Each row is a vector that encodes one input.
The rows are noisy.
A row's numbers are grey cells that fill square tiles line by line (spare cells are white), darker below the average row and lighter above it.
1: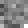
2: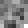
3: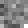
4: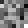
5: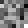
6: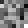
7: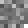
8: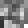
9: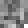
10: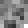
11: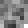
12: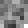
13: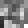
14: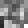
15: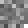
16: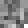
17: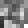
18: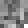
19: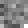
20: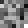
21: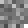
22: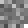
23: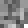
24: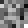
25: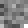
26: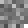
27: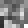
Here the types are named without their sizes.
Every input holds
a point on a line.
